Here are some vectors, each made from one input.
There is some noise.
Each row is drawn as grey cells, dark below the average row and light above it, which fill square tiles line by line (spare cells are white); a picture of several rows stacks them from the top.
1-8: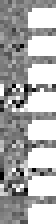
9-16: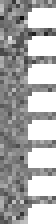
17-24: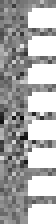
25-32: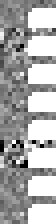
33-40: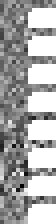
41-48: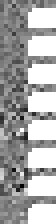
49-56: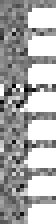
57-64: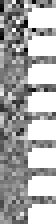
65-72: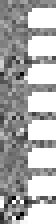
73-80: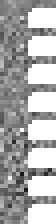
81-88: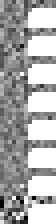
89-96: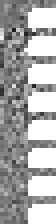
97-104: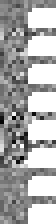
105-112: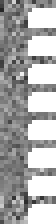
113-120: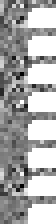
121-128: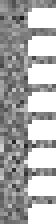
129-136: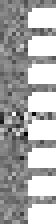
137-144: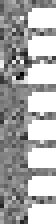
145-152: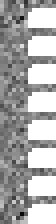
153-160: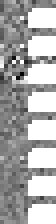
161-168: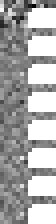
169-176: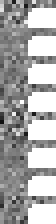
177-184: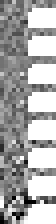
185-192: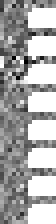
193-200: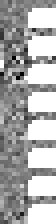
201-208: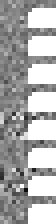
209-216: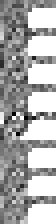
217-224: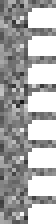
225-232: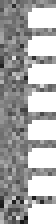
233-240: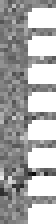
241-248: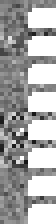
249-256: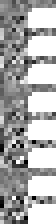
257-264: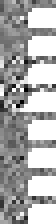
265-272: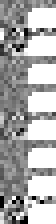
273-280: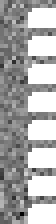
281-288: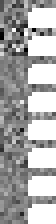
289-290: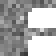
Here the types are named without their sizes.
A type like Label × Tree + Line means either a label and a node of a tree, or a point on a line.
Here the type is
List(Line).
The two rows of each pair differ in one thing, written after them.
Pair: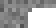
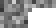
the place on the line in item 1 of the list
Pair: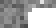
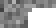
the place on the line in item 1 of the list
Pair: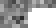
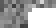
the place on the line in item 2 of the list
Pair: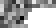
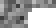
the place on the line in item 2 of the list
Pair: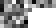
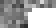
the place on the line in item 1 of the list
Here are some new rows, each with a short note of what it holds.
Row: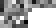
a list of one item
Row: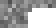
a list of two items
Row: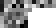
a list of two items
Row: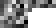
the empty list
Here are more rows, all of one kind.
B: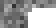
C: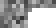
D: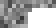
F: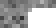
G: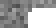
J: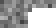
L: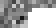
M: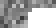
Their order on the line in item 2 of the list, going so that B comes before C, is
J, L, B, C, F, D, M, G.
